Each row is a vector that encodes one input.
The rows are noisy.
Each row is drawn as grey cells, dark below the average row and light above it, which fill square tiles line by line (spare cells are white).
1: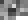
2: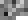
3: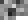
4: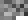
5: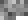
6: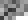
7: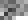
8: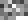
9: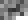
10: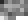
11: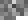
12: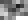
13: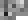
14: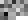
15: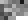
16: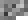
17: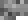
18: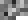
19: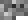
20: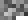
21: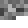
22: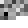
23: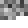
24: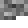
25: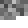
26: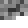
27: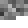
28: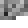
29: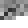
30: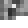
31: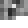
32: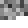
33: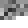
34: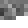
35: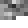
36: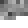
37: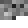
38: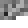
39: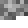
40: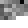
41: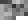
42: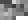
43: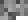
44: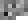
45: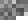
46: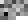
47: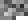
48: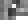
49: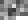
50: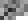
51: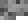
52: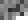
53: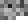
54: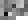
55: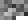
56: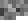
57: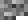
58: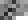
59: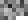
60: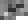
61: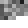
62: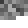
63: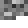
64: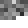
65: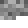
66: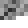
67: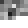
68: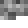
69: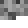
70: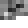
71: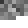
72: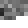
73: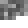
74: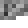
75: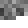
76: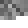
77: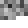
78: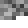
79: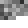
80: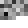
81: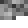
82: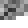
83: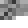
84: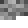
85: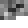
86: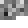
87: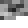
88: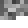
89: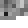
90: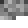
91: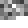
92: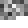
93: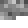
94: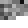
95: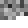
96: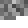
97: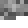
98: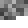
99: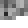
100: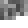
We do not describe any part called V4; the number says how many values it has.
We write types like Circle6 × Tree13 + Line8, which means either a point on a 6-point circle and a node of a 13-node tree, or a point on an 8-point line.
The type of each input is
List2(Line5) × V4.
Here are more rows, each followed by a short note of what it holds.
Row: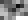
a value of V4, together with a list of one item
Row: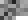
a value of V4, together with a list of one item
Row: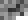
a value of V4, together with a list of one item
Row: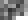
a value of V4, together with a list of one item
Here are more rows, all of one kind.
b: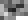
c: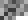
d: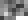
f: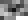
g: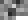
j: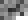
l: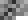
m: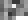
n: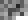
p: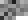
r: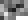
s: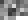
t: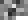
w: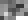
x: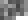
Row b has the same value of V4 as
d, f, r and w.
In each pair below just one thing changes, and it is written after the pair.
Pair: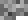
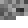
the value of V4
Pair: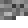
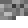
the place on the 5-point line in item 1 of the list
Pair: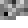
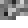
the place on the 5-point line in item 2 of the list
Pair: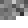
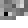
the value of V4
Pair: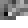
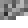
the place on the 5-point line in item 1 of the list
